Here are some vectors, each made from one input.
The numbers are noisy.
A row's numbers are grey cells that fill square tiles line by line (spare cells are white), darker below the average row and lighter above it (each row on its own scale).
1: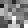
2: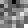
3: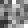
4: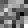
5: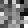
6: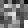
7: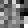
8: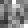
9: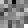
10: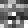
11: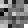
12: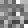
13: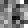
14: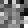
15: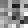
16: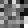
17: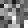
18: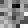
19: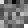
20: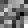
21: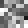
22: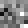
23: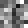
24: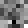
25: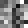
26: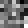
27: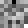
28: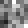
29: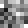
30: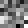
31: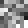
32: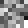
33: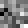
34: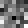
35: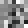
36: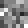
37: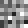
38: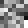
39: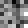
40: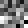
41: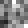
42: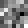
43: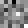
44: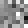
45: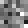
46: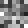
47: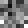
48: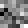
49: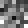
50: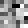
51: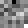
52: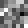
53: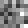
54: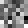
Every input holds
one of 5 labels, together with either a fixed value, or a node of an 8-node tree.
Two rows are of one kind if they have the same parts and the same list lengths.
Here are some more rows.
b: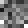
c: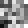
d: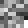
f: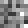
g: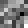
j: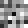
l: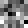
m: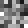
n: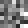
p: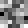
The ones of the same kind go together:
b, f, j, l, n, p
c, d, g, m

